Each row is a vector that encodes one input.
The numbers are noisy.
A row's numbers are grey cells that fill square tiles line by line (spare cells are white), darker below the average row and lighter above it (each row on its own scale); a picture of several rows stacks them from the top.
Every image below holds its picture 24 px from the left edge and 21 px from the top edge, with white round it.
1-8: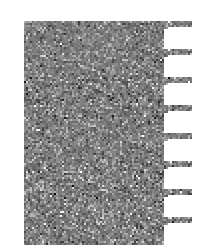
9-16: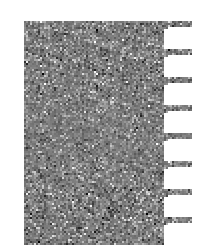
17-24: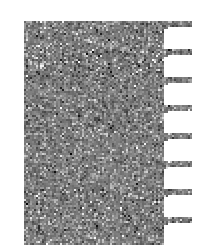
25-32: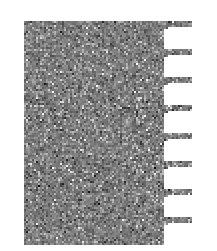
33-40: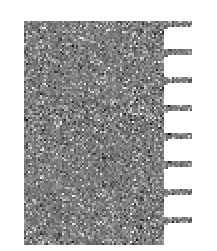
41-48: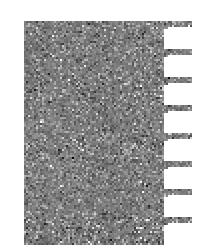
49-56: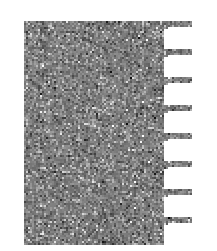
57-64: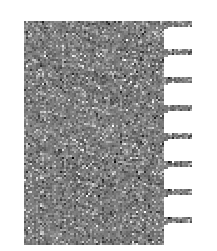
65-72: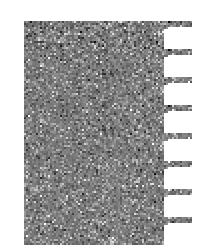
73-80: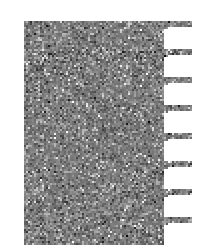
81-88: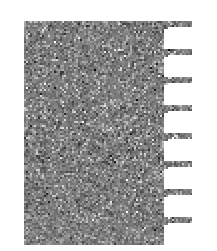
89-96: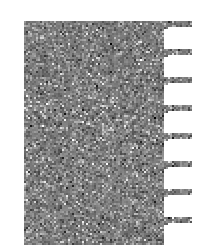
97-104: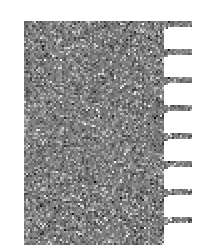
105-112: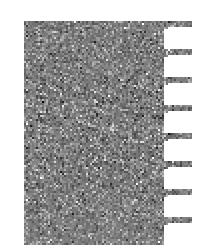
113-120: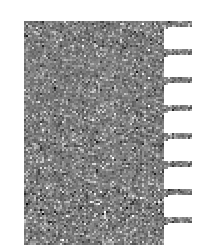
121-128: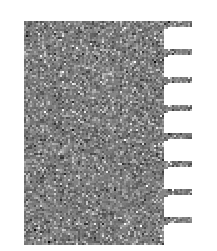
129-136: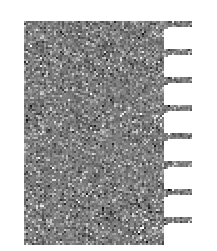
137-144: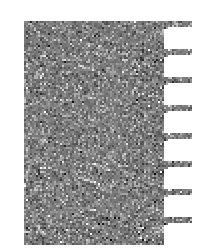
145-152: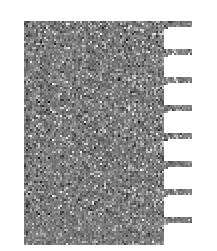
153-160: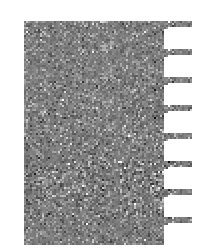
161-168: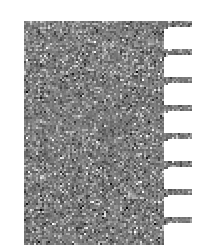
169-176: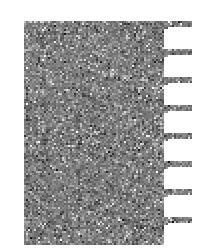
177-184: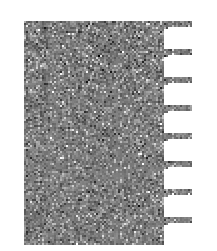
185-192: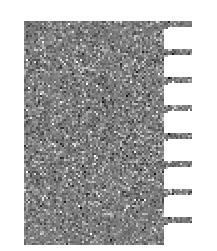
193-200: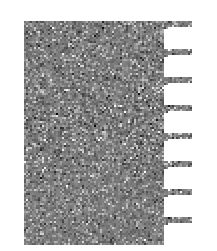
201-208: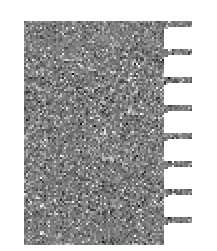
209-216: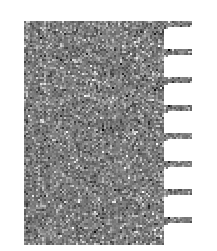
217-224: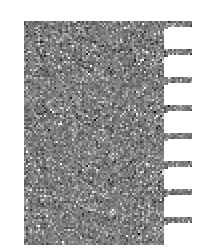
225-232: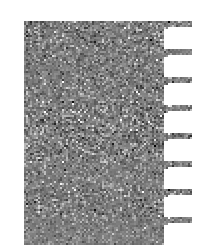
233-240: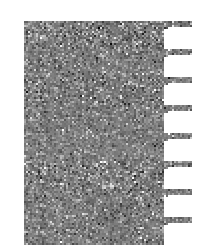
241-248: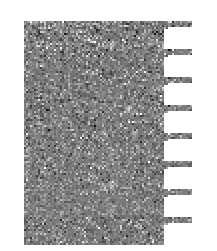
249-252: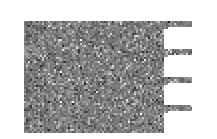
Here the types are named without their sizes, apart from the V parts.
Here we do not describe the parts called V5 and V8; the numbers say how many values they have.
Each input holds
a point on a line and a value of V5, together with either a point on a circle, or a value of V8.
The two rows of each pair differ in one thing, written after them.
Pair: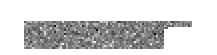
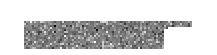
the value of V5
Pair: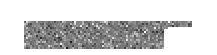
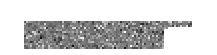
the value of V8
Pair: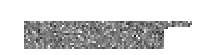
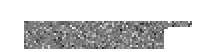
the value of V5
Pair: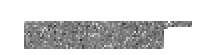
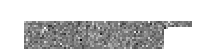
the place on the line
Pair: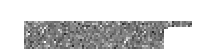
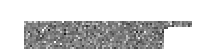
the value of V5
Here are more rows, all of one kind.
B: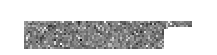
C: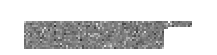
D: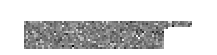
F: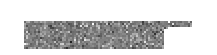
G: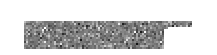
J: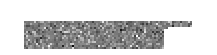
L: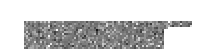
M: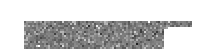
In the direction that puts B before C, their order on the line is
G, B, M, F, D, C, L, J.
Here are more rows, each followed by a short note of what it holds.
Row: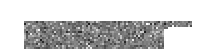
a point on a circle, a point on a line and a value of V5
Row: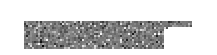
a point on a circle, a point on a line and a value of V5
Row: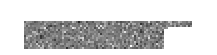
a point on a line, a value of V5 and a value of V8
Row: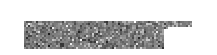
a point on a circle, a point on a line and a value of V5
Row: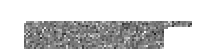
a point on a line, a value of V5 and a value of V8
